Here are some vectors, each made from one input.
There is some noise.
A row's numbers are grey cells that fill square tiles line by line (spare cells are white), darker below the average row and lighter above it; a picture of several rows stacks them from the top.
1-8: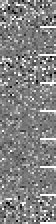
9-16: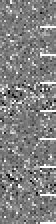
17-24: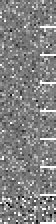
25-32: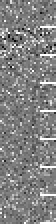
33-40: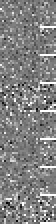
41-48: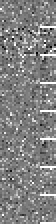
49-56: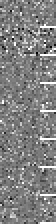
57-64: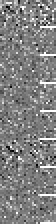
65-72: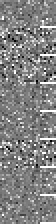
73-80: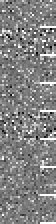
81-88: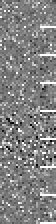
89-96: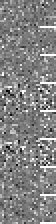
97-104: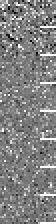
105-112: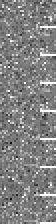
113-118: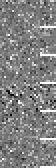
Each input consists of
either a point on a 10-point circle and a true/false value, or one of 5 labels.
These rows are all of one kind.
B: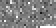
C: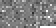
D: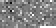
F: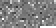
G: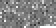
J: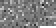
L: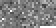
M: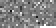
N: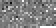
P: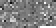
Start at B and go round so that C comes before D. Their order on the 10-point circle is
B, F, L, P, J, C, N, D, M, G.
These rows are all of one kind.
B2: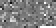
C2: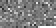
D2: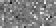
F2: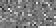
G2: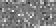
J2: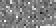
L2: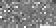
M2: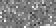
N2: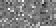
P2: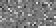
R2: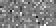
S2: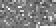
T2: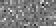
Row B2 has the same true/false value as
D2, L2 and R2.
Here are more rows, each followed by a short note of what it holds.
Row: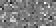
a point on a 10-point circle and a true/false value
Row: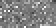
a point on a 10-point circle and a true/false value
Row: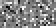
one of 5 labels
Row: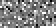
one of 5 labels
